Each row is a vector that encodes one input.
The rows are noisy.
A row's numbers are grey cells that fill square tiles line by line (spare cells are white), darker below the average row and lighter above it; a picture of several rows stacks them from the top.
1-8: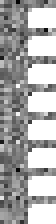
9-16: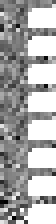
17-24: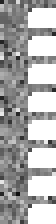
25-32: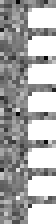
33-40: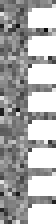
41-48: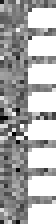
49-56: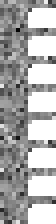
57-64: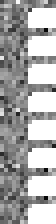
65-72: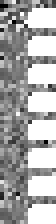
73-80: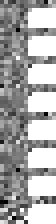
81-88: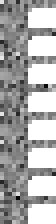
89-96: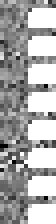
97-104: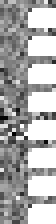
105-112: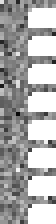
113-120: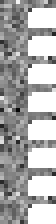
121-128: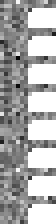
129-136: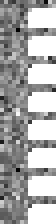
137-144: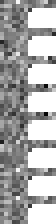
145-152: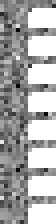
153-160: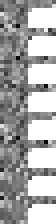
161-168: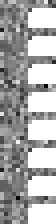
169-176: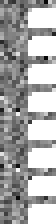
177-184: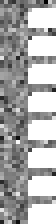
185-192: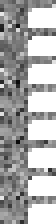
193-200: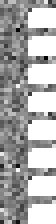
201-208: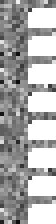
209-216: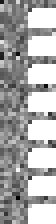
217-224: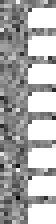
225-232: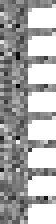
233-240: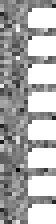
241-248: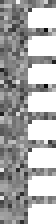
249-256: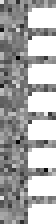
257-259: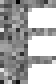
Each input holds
either a fixed value, or three true/false values.
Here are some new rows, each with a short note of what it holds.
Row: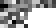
a fixed value
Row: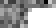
three true/false values
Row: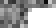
three true/false values
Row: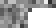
three true/false values
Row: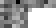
three true/false values
